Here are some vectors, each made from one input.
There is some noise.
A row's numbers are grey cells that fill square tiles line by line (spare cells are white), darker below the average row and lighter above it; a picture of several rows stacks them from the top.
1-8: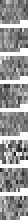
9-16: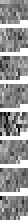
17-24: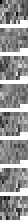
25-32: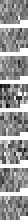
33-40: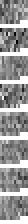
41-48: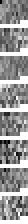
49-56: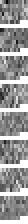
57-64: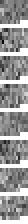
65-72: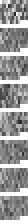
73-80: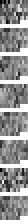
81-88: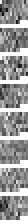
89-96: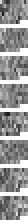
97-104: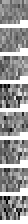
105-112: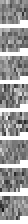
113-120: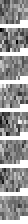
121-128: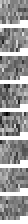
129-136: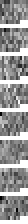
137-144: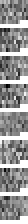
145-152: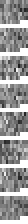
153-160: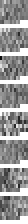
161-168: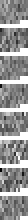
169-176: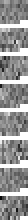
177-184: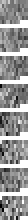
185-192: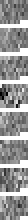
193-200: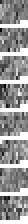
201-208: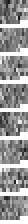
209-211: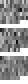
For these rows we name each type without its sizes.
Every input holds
either a point on a circle, or two labels.
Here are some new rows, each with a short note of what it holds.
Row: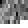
two labels
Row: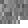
two labels
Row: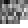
a point on a circle
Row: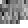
a point on a circle
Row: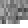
two labels
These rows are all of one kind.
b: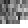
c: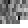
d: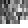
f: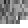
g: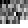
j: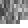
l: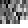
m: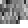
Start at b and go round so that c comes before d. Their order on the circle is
b, g, c, l, m, d, j, f.
